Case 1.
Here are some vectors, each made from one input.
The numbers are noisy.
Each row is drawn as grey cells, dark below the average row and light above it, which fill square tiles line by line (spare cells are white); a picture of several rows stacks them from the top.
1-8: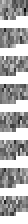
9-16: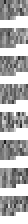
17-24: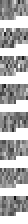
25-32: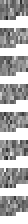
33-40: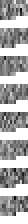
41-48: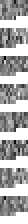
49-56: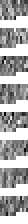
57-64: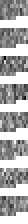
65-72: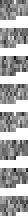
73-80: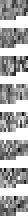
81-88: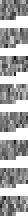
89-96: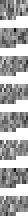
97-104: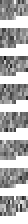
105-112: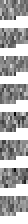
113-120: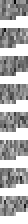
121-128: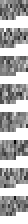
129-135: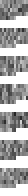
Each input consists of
a point on a 10-point circle, together with either a fixed value, or a node of a 12-node tree.
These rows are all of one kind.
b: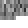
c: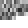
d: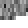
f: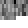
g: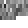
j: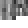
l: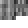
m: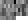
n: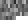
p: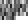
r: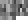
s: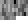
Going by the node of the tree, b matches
g and r.
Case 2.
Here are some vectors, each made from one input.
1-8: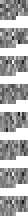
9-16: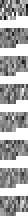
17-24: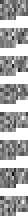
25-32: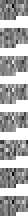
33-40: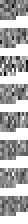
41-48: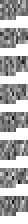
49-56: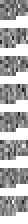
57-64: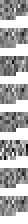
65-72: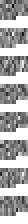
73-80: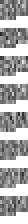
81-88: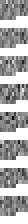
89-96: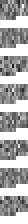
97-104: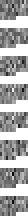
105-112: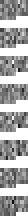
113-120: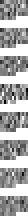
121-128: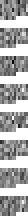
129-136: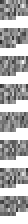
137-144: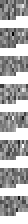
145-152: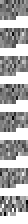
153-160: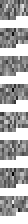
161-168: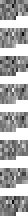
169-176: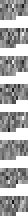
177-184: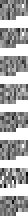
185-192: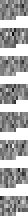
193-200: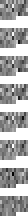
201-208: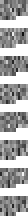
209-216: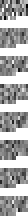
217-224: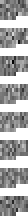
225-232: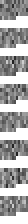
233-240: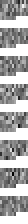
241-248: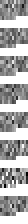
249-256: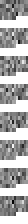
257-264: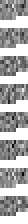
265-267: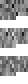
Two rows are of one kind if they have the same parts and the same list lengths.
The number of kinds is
3.
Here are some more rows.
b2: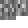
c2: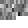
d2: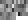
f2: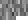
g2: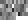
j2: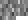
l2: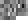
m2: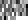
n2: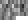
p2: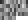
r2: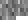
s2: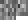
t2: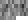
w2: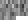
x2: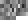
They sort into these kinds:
b2, c2, d2, f2, g2, j2, n2, p2, r2, s2, t2, w2
l2, x2
m2

